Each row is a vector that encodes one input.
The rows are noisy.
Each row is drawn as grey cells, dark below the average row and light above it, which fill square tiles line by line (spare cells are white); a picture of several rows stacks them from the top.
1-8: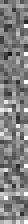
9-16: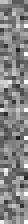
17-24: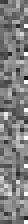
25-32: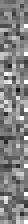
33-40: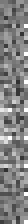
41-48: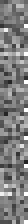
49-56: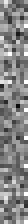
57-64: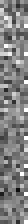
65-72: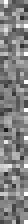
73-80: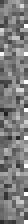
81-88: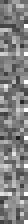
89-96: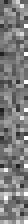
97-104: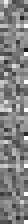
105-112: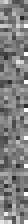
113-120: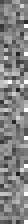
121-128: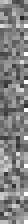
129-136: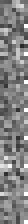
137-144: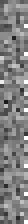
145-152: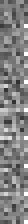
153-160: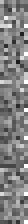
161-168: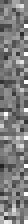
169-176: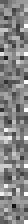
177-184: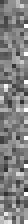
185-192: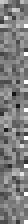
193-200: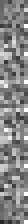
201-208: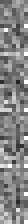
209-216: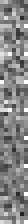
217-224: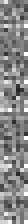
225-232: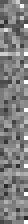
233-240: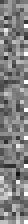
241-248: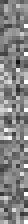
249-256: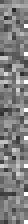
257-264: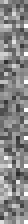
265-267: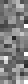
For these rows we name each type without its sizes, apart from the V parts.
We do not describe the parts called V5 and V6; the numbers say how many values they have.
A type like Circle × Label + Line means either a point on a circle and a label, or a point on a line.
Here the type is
(Line + V5) × V6 + Tree.
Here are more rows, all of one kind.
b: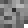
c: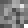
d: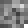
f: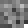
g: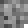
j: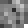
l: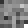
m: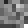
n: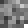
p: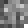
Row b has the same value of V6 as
c, d and j.
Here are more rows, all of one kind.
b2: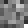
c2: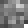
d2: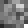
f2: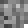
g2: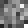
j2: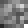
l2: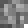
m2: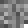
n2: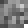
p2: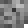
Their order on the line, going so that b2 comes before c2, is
m2, b2, p2, f2, c2, g2, l2, n2, d2, j2.
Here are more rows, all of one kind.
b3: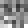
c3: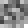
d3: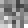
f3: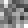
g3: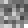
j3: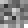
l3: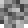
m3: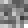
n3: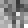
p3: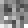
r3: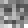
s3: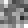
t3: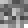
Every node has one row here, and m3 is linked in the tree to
g3, s3 and t3.
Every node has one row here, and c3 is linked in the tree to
j3 and l3.
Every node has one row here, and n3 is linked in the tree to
d3.
